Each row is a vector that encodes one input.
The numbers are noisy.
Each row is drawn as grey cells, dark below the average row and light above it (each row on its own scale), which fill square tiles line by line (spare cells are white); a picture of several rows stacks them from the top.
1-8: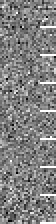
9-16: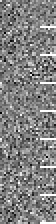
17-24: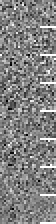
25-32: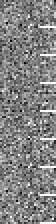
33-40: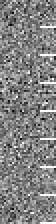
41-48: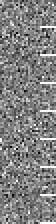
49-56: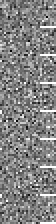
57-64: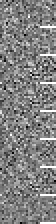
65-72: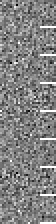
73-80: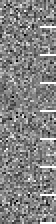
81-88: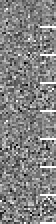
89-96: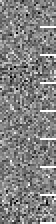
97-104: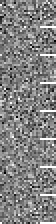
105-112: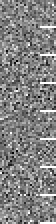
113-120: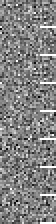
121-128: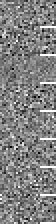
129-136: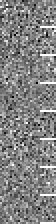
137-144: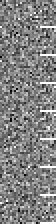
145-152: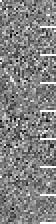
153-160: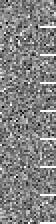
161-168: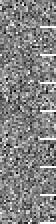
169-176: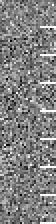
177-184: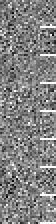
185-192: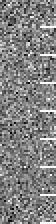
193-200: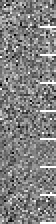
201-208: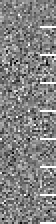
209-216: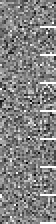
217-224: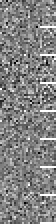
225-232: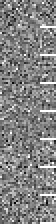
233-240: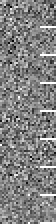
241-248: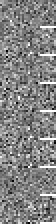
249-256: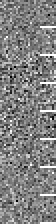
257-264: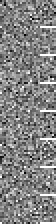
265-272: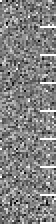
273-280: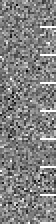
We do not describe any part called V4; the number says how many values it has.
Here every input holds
either a point on a 6-point line, or two values of V4, or a list of up to three points on a 9-point line.
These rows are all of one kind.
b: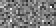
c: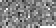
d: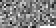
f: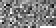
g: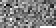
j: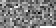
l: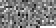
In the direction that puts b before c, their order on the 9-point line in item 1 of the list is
l, b, j, g, f, d, c.
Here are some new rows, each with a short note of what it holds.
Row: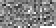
a point on a 6-point line
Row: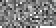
a point on a 6-point line
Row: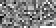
a point on a 6-point line
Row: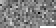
a list of three items
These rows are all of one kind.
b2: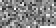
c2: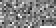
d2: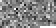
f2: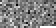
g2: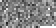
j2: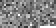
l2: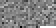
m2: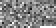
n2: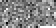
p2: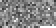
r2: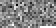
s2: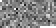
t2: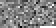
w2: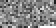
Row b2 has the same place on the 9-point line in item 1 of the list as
c2, d2, m2 and s2.
